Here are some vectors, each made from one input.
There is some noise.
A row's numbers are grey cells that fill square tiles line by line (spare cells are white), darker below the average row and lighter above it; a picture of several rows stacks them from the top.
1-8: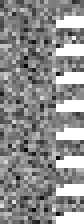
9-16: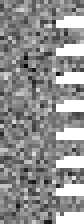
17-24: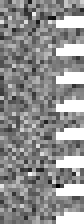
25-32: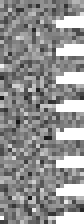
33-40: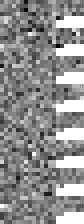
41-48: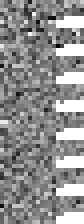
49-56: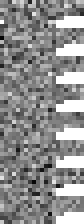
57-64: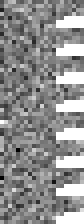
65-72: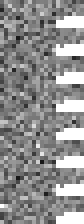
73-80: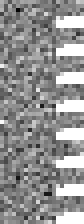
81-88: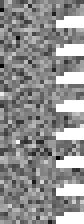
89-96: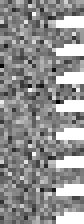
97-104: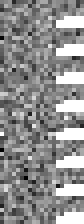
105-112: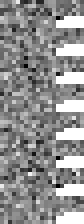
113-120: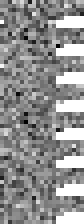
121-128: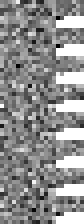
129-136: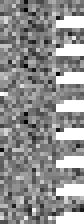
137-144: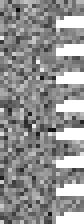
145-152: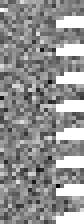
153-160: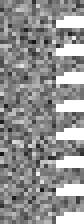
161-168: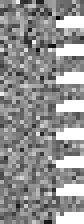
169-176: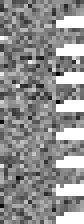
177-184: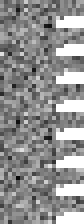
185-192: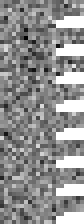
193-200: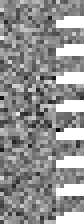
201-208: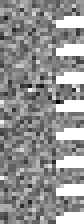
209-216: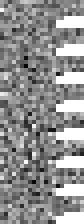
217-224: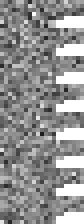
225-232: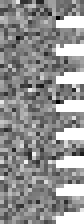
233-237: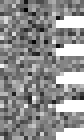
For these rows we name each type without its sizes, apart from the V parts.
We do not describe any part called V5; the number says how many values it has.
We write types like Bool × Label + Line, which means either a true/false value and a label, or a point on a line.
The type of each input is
(Bool × Bool × Bool + Tree) × Label + Line + V5.
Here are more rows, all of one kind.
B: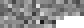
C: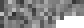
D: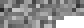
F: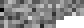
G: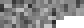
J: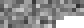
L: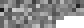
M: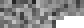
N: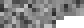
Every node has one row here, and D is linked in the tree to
J and L.
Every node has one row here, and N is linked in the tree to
C and G.
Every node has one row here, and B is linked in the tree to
J and M.
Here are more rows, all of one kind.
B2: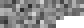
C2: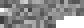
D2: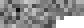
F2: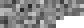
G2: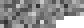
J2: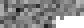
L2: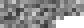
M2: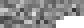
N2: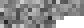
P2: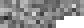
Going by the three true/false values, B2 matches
F2 and M2.
